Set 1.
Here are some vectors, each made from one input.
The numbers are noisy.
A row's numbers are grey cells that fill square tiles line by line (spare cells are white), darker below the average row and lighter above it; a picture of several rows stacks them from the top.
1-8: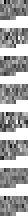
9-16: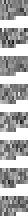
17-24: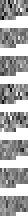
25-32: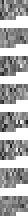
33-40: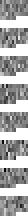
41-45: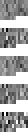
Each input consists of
a point on a 6-point line.
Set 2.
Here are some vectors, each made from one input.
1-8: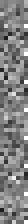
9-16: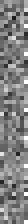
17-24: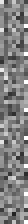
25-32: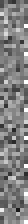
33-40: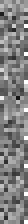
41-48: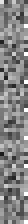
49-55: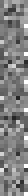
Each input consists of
one of 7 labels.
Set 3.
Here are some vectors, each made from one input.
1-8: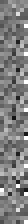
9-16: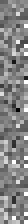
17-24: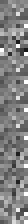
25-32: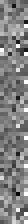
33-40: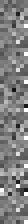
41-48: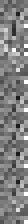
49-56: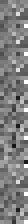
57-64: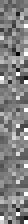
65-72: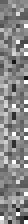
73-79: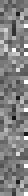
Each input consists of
either a point on a 6-point circle, or a fixed value.
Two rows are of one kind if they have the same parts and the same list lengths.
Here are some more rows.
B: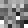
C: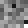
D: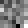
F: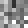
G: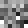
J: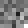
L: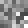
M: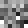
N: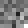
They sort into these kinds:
B, G, M
C, D, F, J, L, N

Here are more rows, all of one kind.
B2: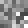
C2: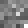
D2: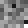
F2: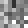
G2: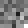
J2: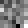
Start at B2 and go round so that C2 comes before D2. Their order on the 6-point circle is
B2, C2, J2, G2, D2, F2.
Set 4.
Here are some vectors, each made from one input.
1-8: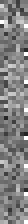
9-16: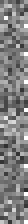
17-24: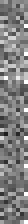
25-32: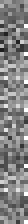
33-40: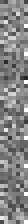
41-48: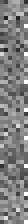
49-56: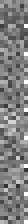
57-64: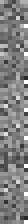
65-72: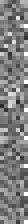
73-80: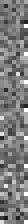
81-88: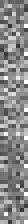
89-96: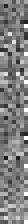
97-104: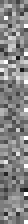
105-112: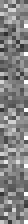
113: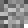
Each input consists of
a point on a 10-point line.
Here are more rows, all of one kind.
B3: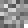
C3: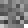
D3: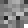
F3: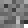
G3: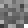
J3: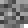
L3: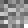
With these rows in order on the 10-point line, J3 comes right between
C3 and F3.
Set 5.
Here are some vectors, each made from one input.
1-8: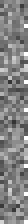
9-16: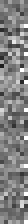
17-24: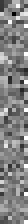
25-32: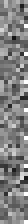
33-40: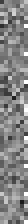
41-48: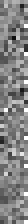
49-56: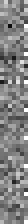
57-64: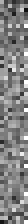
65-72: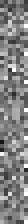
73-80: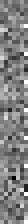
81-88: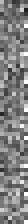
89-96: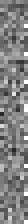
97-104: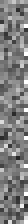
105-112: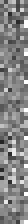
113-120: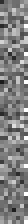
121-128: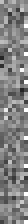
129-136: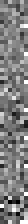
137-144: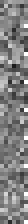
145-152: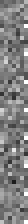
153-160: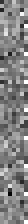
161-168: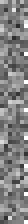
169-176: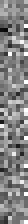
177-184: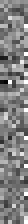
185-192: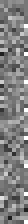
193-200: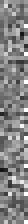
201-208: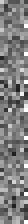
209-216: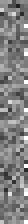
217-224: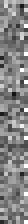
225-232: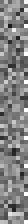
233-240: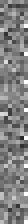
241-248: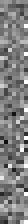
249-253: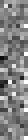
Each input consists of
a point on a 12-point line.
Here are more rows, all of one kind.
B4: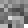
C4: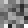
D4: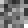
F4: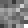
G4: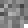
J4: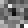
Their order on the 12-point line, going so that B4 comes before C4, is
D4, J4, B4, C4, G4, F4.
